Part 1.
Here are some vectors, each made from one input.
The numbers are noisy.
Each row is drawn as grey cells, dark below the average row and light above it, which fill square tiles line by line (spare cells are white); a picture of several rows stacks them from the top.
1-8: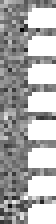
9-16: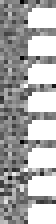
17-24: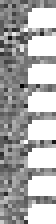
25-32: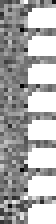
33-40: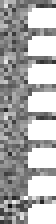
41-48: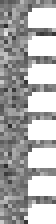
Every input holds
a node of a 9-node tree.
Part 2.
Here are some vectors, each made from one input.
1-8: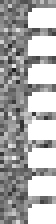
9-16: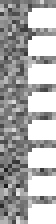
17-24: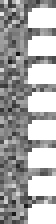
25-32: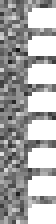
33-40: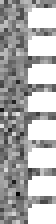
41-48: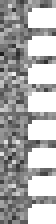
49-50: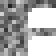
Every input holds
a point on a 5-point line.
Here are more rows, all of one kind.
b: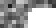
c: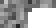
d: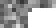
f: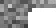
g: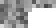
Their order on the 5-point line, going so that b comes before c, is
b, c, f, d, g.
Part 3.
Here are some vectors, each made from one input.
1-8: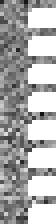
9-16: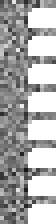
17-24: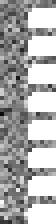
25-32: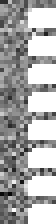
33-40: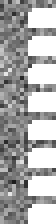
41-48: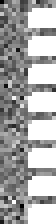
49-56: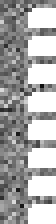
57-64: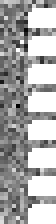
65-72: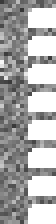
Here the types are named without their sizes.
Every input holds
a point on a line.
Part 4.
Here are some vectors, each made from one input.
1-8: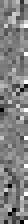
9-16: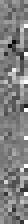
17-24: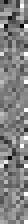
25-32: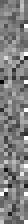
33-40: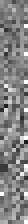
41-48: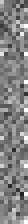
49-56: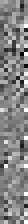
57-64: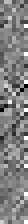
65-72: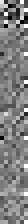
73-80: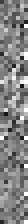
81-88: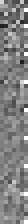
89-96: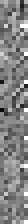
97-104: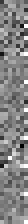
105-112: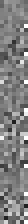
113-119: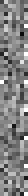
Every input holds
a node of a 17-node tree.
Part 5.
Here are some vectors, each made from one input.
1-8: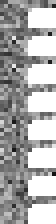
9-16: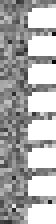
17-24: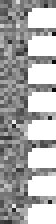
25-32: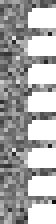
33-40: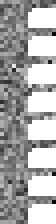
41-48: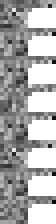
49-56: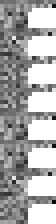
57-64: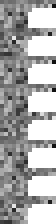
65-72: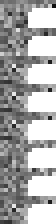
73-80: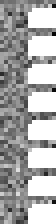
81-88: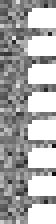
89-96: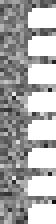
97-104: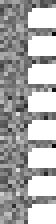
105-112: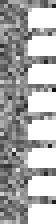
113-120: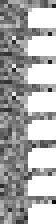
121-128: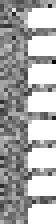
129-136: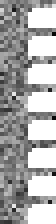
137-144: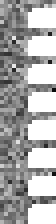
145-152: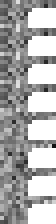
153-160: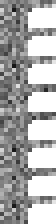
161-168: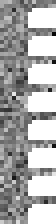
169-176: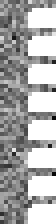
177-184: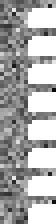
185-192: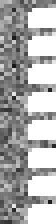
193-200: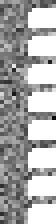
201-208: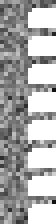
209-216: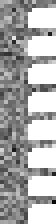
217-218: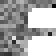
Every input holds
a point on a 13-point line.
